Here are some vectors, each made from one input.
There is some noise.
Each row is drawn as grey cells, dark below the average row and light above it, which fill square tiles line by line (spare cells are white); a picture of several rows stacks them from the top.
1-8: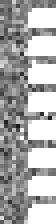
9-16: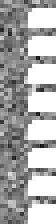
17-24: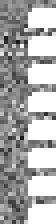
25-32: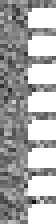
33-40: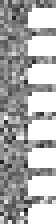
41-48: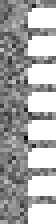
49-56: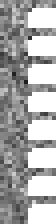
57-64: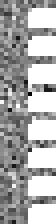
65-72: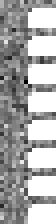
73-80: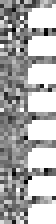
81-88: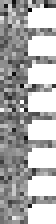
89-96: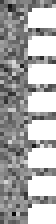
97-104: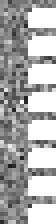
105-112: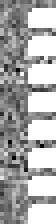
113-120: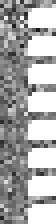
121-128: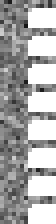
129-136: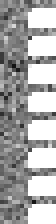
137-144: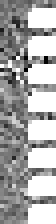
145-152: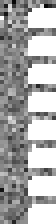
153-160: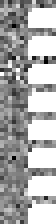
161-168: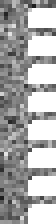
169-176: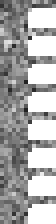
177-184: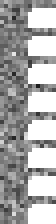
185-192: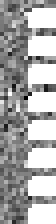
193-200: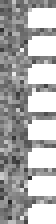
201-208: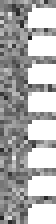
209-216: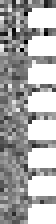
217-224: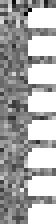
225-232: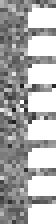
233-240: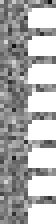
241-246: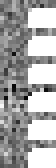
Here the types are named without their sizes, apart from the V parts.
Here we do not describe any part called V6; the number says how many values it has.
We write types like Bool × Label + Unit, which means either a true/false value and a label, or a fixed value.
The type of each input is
Bool × Line + Circle × List(V6).
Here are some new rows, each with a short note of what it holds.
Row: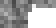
a point on a circle, together with a list of one item
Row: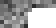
a point on a circle, together with a list of two items
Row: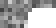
a point on a circle, together with the empty list
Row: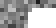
a point on a circle, together with the empty list
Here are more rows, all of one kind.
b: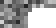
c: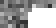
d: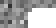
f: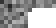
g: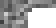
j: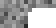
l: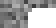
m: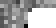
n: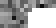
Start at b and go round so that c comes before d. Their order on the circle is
b, c, j, m, d, f, g, l, n.
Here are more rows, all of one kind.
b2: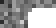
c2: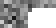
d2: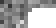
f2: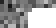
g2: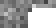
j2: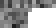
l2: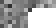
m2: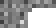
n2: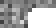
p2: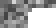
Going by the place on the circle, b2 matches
d2, f2, m2 and p2.
